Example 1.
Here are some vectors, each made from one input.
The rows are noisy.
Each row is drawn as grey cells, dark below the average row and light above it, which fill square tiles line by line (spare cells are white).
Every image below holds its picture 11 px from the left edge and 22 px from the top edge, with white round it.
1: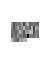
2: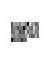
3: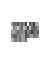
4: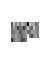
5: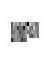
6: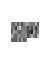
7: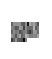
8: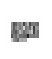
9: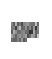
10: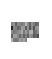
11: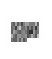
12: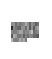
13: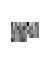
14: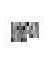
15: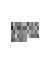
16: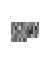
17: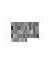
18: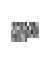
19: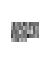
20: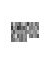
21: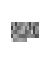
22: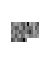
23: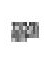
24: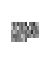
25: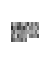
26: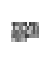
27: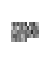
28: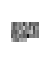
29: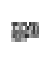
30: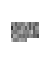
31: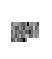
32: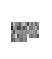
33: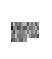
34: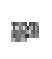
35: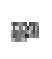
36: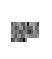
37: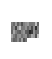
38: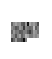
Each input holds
a point on an 8-point circle.
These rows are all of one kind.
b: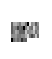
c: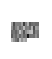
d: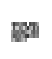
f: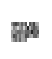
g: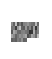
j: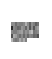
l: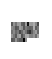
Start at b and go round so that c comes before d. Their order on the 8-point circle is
b, j, c, d, f, g, l.
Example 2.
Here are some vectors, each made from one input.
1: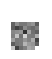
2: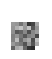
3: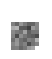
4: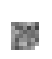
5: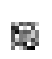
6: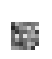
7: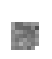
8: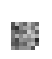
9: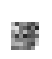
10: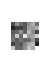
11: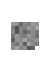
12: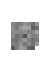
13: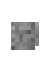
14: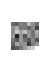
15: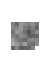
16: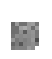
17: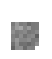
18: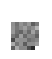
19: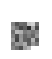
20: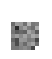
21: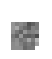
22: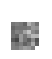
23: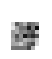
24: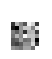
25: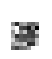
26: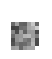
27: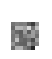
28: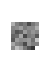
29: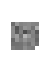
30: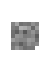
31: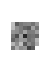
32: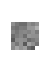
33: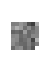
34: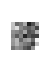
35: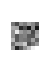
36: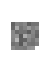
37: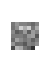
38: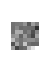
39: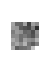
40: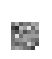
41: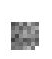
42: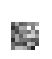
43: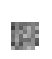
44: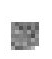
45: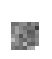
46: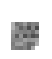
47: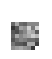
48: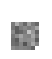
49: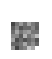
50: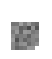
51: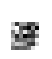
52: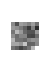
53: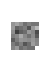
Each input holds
a point on each of two 7-point lines.
